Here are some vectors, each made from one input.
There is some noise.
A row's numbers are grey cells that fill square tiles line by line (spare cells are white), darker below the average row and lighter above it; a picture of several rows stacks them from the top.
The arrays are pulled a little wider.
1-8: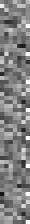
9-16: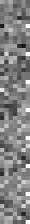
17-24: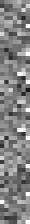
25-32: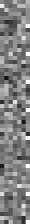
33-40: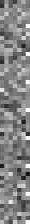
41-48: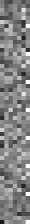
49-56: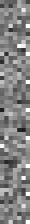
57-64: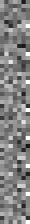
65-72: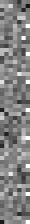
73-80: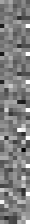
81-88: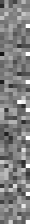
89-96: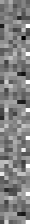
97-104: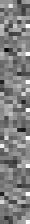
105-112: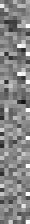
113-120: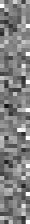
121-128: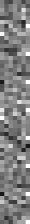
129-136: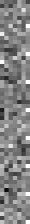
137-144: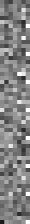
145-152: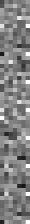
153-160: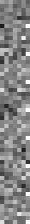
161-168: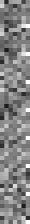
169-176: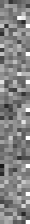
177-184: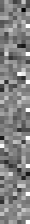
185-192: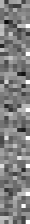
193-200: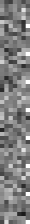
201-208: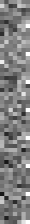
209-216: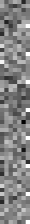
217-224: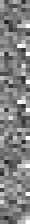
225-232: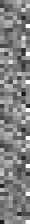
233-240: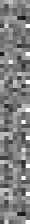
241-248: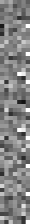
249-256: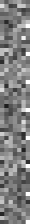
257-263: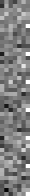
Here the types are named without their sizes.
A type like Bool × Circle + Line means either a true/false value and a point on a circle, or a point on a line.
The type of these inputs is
Bool × Bool × Bool × Bool + Circle + Unit.
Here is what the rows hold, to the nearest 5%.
About 20% of them hold a point on a circle. A few of them hold a fixed value. The rest hold four true/false values.
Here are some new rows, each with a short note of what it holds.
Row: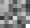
a fixed value
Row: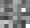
four true/false values
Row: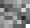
four true/false values
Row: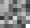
a fixed value
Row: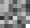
a fixed value
